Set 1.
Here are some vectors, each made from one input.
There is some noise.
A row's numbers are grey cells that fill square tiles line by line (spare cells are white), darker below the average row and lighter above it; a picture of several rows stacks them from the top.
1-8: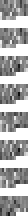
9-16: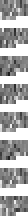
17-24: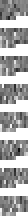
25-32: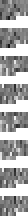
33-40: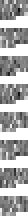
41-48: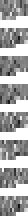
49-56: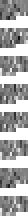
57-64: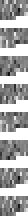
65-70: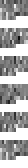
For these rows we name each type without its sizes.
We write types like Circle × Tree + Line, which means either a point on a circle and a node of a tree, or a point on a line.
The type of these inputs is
Circle.
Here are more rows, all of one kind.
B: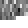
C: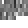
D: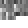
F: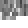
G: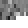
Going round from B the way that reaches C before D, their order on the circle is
B, G, C, F, D.
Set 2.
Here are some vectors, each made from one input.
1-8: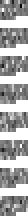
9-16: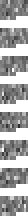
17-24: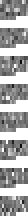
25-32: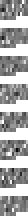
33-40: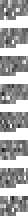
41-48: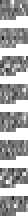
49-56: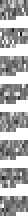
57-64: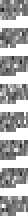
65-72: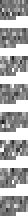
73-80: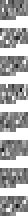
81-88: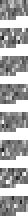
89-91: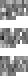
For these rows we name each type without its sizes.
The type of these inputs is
Bool × Bool × Bool.
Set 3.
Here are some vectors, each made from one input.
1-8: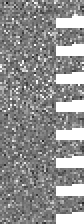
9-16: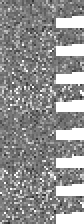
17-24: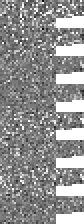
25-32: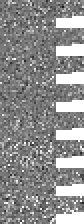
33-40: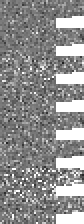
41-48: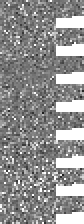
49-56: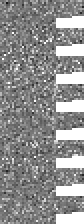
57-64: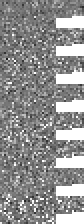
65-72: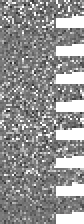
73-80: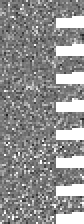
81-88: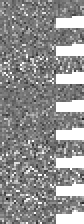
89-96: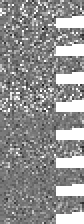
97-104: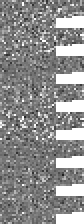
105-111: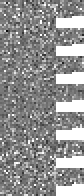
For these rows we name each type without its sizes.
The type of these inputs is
Line × Line.
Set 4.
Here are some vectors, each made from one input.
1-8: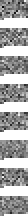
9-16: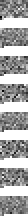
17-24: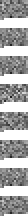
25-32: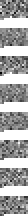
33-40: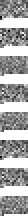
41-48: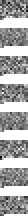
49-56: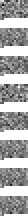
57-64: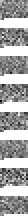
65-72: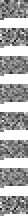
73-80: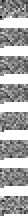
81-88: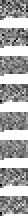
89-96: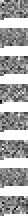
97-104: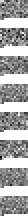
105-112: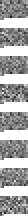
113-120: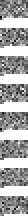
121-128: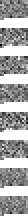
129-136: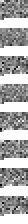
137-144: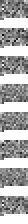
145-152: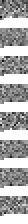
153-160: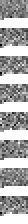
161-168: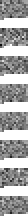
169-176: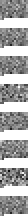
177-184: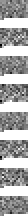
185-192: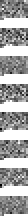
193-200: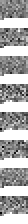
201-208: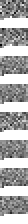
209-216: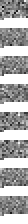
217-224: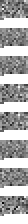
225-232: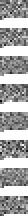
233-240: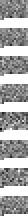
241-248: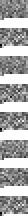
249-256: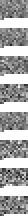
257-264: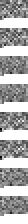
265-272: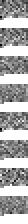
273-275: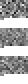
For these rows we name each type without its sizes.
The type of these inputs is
Circle.
